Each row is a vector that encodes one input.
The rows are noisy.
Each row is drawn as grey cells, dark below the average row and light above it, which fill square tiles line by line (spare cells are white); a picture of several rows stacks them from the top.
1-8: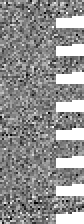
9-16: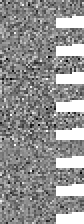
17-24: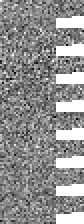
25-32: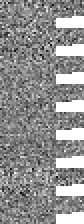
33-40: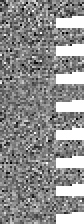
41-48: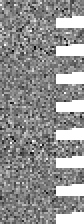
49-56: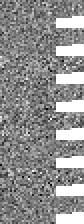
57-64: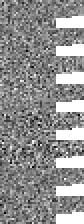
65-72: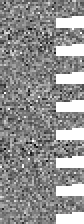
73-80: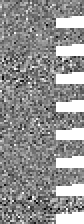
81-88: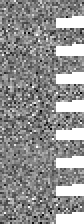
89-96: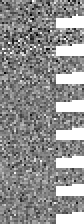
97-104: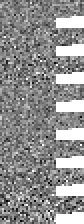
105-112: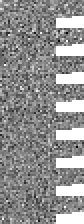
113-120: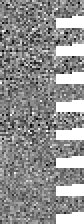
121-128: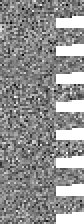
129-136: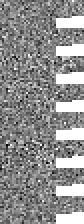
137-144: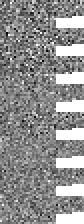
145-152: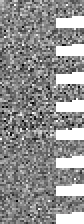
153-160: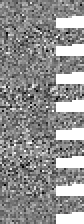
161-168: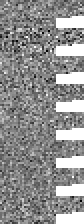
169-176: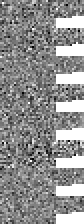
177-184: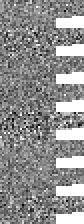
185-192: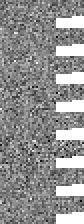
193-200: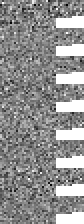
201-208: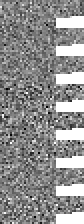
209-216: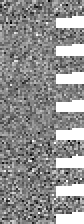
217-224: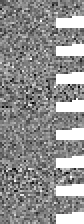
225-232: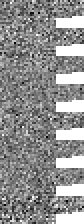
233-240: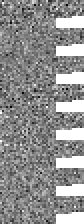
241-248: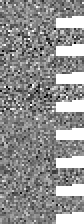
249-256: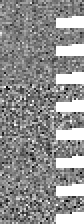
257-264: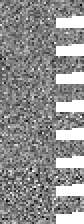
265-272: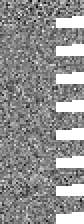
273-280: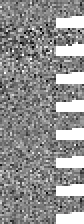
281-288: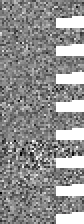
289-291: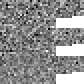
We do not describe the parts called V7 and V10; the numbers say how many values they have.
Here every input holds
either a point on an 11-point circle, or a fixed value, or a node of an 11-node tree and a true/false value, or two values of V7 and a value of V10.
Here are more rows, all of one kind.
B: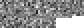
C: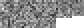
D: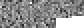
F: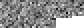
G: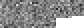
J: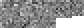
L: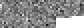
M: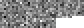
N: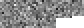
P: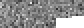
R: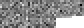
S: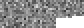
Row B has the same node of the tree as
D, R and S.
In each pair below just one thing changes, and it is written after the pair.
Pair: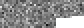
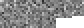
the true/false value
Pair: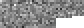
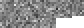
the node of the tree
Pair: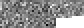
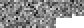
the true/false value
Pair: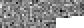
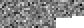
the node of the tree
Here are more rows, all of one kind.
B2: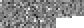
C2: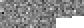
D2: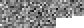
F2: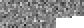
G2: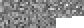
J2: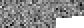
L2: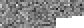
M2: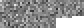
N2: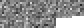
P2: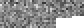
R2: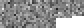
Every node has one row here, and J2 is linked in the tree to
C2.
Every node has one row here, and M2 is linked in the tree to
F2 and N2.
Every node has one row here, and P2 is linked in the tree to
L2.
